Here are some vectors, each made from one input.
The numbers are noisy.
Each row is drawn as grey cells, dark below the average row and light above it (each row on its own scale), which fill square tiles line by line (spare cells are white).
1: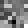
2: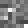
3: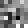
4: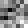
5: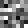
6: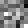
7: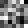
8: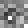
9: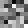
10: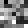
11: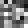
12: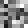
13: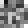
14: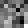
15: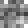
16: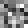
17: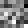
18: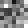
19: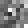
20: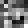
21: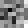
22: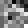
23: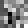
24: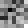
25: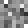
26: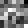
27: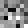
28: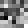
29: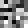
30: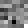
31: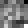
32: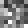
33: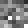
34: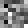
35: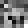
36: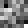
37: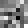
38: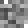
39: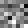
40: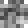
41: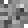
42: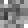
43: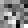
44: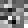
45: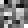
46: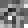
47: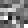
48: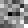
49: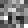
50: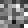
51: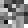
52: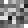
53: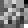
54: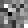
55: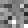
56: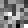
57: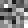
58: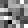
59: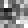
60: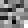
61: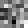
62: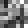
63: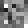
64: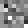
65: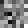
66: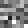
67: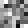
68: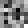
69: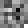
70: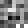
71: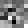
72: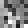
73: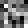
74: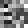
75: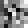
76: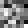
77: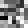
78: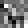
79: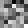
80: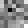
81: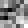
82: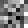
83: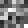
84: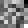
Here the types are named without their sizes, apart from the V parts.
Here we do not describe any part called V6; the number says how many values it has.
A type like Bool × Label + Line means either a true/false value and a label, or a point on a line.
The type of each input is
(Bool × Bool × Bool + Line) × V6.
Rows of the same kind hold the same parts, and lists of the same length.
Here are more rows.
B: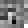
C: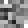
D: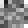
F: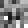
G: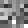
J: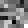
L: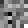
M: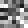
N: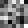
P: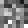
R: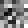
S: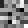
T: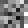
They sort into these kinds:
B, D, F, J, L, M, N, P, R, T
C, G, S

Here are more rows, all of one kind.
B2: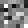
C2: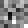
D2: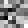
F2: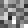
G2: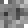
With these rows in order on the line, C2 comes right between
B2 and F2.
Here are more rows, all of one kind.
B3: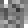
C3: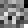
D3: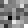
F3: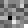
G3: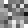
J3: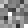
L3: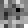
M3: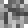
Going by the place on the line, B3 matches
J3 and M3.
